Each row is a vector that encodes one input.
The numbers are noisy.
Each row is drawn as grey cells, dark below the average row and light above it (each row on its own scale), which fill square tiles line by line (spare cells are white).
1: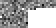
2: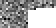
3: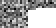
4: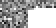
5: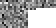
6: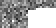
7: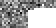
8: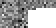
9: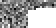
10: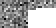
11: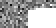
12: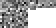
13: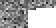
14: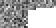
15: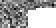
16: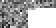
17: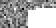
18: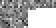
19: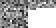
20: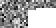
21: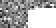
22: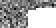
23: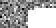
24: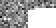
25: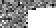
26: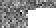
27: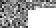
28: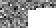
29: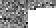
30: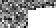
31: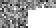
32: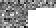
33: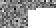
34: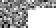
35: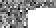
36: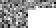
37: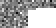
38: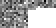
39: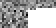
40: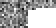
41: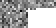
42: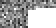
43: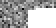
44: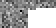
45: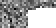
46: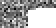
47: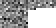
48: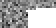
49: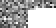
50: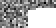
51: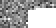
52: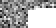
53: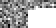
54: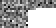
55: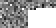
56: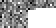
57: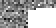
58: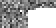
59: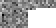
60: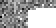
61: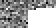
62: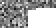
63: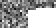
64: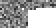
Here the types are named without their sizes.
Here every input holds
a label and a true/false value.
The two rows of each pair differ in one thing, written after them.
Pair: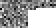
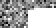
the label
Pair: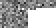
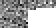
the true/false value
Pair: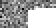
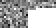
the true/false value
